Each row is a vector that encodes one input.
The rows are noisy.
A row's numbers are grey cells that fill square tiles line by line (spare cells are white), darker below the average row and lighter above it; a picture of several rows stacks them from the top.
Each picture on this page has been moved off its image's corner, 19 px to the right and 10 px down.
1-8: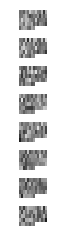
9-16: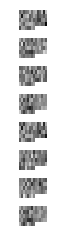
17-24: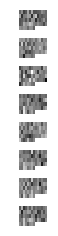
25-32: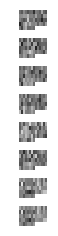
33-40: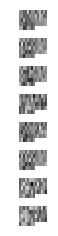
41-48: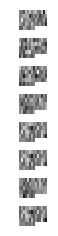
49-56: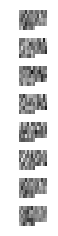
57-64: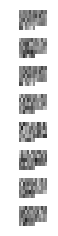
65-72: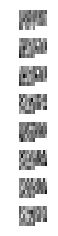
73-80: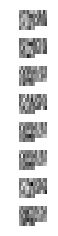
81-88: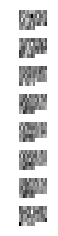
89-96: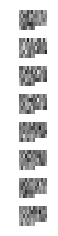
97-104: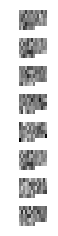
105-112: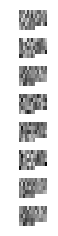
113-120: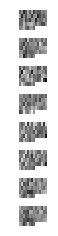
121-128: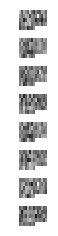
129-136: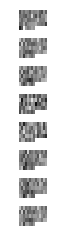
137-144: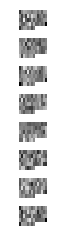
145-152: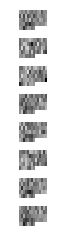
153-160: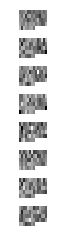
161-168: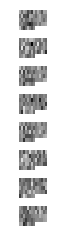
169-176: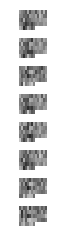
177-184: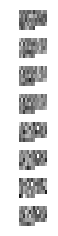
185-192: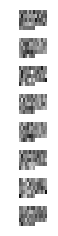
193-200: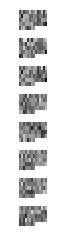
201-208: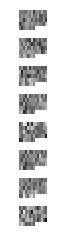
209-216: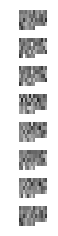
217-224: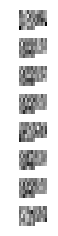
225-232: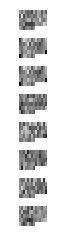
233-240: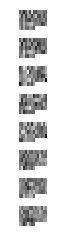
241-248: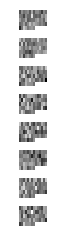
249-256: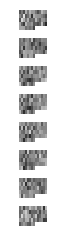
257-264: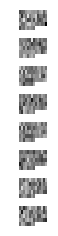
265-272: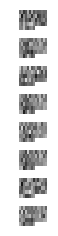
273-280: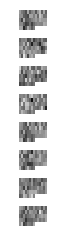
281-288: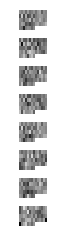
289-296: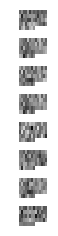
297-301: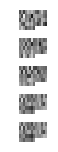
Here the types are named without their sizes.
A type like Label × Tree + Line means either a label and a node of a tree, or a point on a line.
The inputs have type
(Circle + Line) × (Circle + Unit).
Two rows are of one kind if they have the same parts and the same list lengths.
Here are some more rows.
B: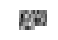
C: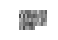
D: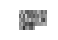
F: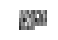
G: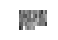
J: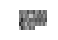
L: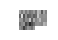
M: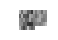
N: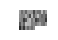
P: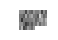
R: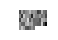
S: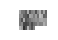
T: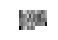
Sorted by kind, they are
B, J, R
C, D, L
F, G, N, T
M, P, S

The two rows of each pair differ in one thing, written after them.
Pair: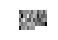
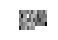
the place on the line
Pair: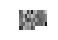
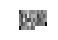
the place on the line
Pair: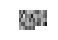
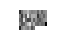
the place on the circle
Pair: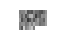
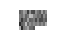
the place on the circle
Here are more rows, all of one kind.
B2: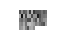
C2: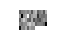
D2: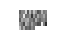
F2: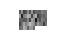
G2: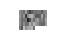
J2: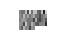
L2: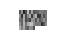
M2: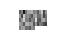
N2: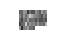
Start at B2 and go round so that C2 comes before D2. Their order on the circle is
B2, G2, C2, J2, M2, D2, N2, F2, L2.
